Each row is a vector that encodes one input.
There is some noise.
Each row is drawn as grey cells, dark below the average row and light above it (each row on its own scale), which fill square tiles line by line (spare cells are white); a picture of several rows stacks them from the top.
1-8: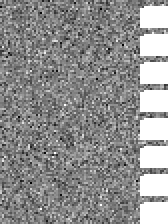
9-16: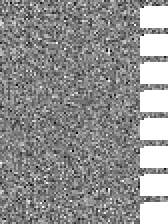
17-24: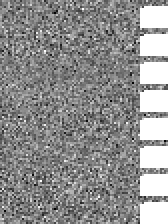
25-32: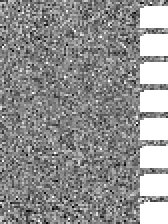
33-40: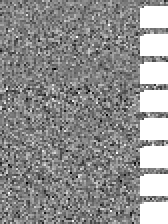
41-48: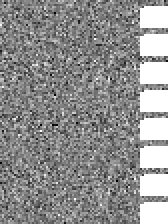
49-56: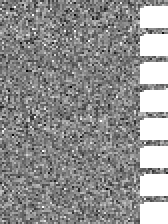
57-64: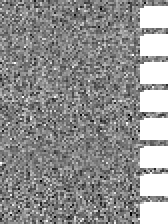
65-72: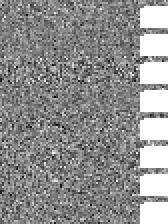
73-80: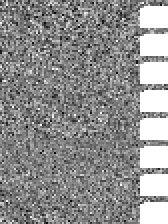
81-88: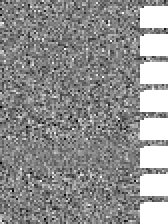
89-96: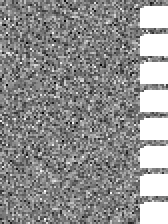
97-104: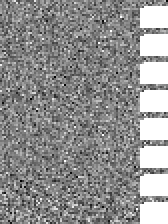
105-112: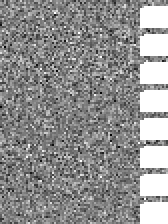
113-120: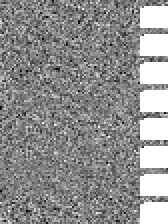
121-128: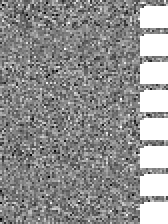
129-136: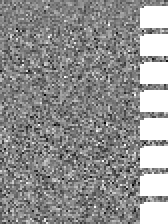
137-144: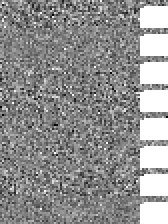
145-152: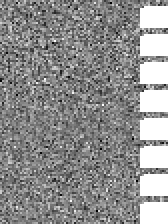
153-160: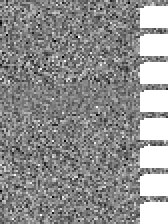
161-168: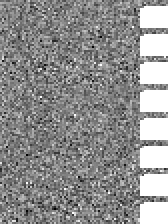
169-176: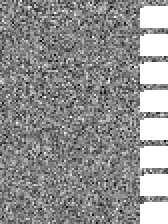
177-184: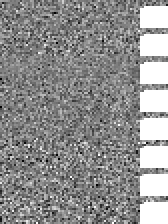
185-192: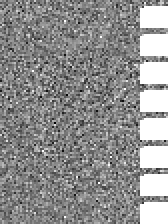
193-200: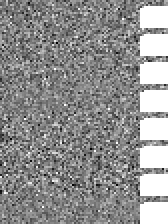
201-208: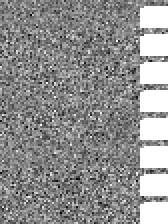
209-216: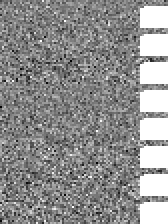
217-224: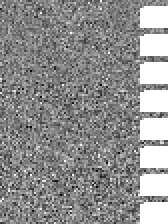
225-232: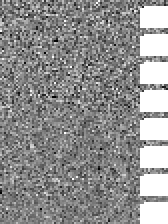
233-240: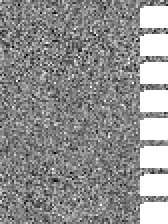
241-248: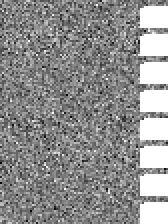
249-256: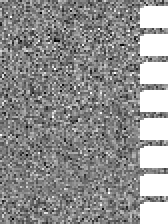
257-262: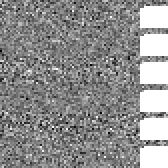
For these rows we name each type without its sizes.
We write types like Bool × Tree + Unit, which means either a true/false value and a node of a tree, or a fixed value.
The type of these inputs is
Bool × Label × Line × Tree × (Tree + Unit).
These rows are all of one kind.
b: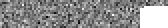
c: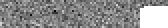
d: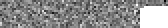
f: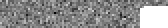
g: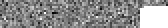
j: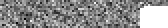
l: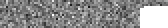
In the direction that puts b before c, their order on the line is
g, d, b, f, l, j, c.
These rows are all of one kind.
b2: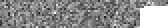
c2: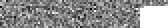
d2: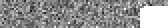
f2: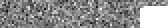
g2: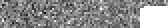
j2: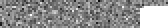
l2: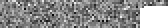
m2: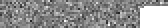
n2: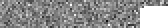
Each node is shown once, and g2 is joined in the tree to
d2 and f2.
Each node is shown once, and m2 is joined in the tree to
n2.
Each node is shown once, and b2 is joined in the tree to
j2.
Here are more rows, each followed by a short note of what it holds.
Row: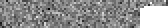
a label, a point on a line, a node of a tree and a true/false value
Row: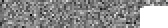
a label, a point on a line, a node of each of two trees and a true/false value
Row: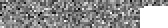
a label, a point on a line, a node of each of two trees and a true/false value
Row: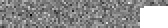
a label, a point on a line, a node of each of two trees and a true/false value
